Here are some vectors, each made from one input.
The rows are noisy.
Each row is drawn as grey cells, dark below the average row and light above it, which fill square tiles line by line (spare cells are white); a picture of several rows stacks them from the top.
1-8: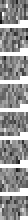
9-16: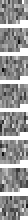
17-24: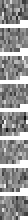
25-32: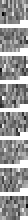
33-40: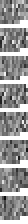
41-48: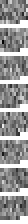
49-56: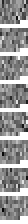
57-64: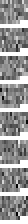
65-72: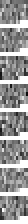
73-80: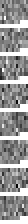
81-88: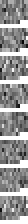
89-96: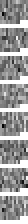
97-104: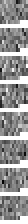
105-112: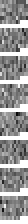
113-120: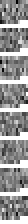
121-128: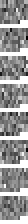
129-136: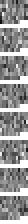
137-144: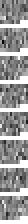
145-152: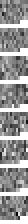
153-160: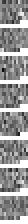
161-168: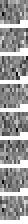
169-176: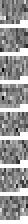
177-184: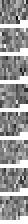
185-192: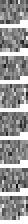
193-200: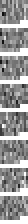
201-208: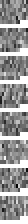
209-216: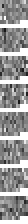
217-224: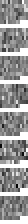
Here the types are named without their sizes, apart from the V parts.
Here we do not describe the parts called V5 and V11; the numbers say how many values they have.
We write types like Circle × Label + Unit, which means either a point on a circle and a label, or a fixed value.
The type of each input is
(Bool × Bool × Bool + V11) × (Line + V5).
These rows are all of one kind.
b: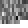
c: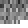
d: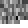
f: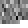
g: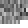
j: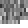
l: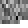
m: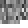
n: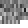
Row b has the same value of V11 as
d, f and l.
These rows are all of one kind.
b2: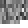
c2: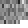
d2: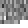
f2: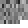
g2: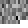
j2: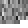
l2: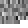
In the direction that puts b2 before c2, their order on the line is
b2, d2, l2, j2, g2, c2, f2.
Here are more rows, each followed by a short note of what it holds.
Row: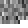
a point on a line and a value of V11
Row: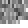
a point on a line and a value of V11
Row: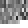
a point on a line and a value of V11
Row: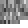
a point on a line and a value of V11
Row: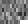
a value of V5 and a value of V11
